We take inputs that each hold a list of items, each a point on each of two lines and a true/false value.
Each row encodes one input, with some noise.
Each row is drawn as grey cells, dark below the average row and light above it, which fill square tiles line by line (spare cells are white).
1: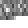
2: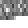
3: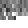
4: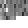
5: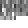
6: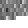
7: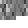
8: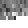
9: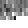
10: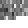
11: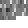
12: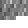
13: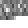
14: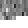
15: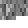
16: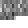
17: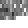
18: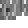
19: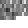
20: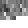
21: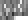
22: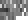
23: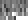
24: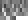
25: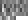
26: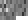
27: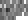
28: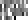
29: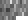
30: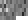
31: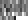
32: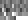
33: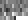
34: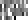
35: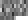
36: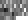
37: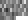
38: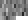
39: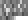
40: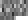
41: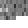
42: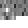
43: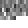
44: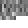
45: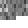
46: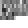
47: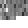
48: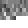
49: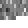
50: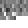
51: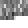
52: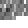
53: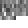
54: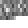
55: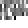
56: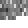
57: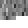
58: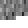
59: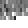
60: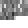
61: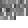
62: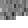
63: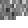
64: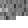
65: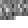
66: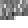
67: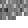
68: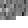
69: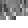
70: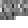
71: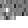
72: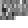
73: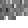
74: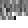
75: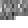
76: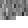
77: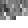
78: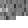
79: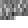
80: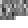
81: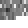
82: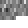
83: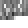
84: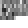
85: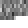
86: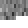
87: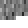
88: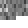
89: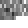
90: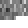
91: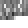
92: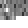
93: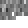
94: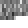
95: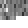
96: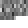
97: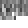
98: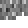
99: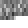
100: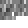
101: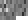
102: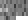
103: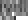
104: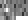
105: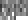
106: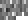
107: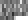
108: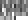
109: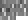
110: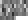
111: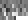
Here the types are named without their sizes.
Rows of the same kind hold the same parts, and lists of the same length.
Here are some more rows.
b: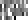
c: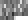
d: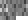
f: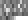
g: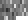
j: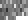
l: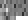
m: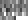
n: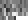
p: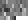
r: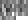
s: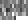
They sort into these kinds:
b
c, d, f, l
g, j, m, n, p, r, s

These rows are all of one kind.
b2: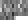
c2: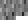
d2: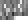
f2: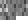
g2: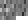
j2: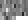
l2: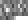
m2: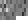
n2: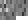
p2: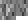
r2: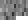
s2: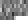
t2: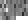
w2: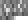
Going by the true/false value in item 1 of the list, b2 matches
d2, l2, s2 and w2.
